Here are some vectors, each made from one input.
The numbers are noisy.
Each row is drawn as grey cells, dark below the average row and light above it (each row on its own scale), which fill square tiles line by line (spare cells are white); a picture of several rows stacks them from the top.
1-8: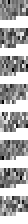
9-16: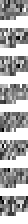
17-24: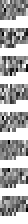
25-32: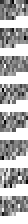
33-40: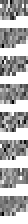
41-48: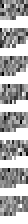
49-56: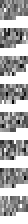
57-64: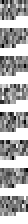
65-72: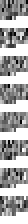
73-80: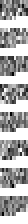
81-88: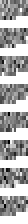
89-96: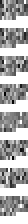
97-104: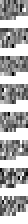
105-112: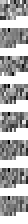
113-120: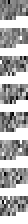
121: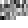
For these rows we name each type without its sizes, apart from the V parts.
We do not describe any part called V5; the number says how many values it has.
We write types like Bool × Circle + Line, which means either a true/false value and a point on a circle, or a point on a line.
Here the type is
Tree × (Tree + V5).
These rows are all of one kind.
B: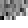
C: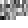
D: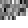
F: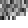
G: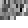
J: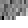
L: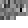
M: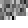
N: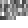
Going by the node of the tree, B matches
F and J.
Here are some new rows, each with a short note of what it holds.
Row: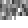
a node of each of two trees
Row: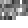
a node of each of two trees
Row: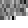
a node of a tree and a value of V5
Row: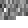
a node of each of two trees
